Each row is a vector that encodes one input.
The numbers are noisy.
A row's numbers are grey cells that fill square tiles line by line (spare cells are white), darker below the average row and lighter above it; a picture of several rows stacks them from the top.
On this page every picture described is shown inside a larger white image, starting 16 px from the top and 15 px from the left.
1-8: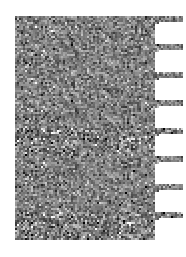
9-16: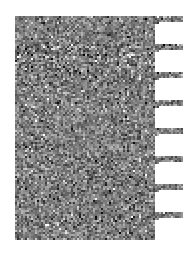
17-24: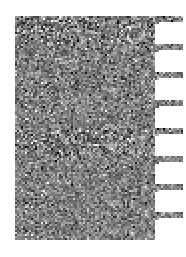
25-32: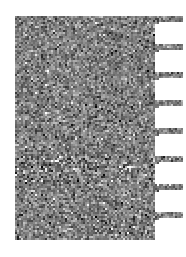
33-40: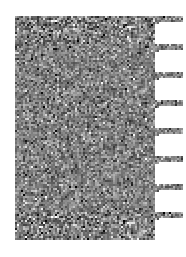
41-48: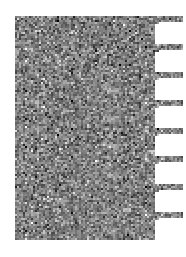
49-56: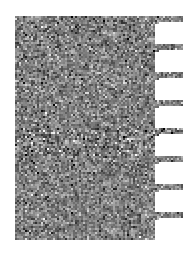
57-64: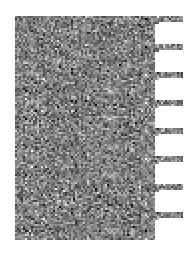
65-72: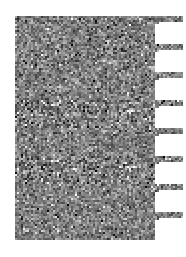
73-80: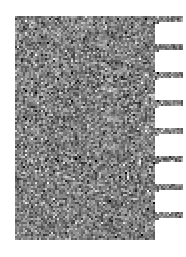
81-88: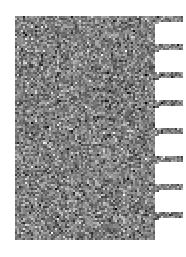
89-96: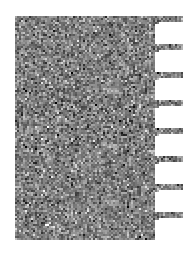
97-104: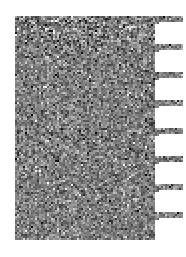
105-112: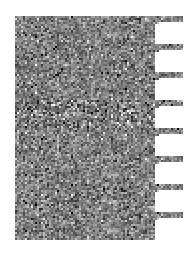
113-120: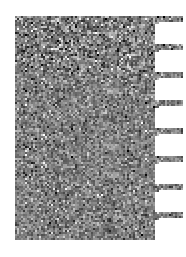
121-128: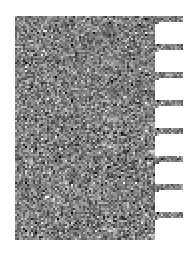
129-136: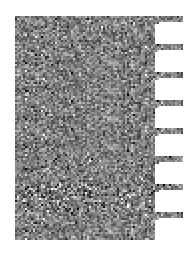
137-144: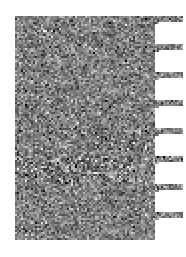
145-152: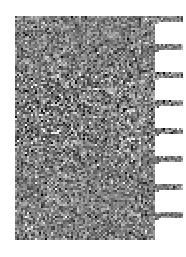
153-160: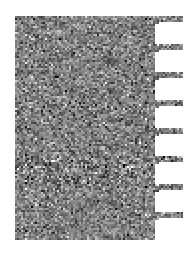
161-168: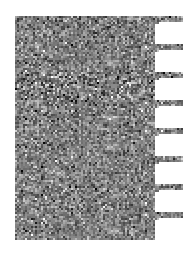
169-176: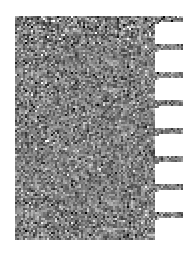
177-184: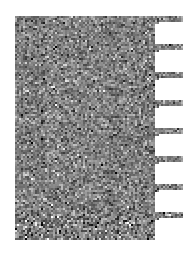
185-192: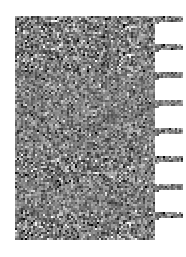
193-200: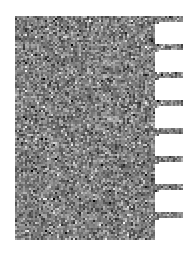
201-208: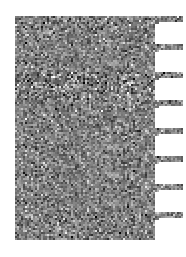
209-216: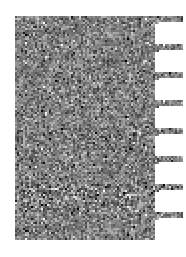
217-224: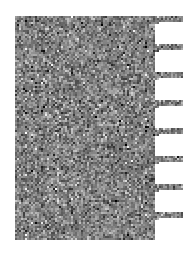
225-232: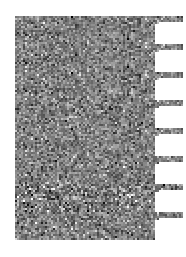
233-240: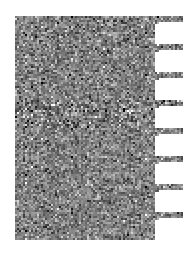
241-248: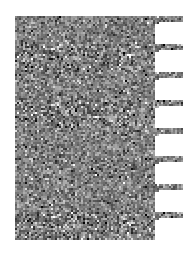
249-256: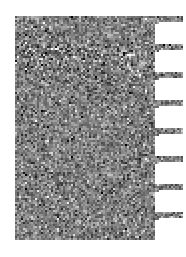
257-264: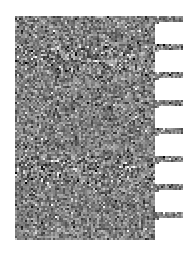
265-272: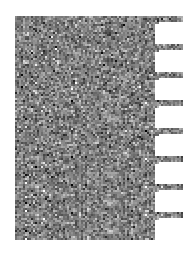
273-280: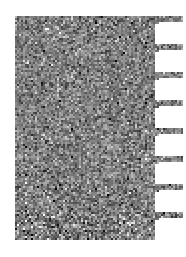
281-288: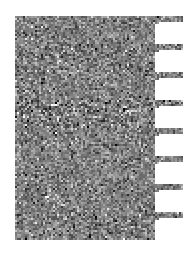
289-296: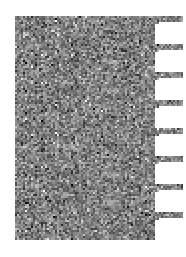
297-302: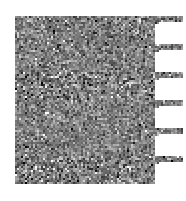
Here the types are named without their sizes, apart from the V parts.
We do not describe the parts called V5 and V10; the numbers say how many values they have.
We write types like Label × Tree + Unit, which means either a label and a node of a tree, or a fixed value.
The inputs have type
List(Line) × (Unit + V5 × V10).
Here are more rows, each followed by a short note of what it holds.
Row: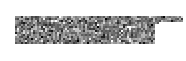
a value of V5 and a value of V10, together with the empty list
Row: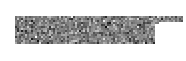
a value of V5 and a value of V10, together with a list of three items
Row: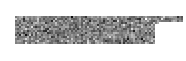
a list of two items
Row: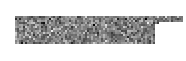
a value of V5 and a value of V10, together with a list of two items
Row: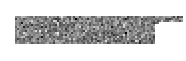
a value of V5 and a value of V10, together with a list of two items
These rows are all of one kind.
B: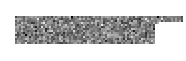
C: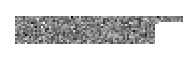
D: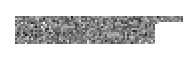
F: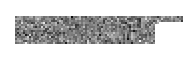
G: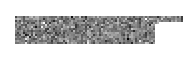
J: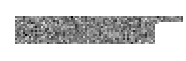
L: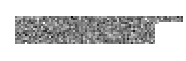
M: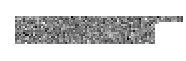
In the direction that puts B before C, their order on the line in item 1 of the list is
B, C, D, J, F, G, M, L.
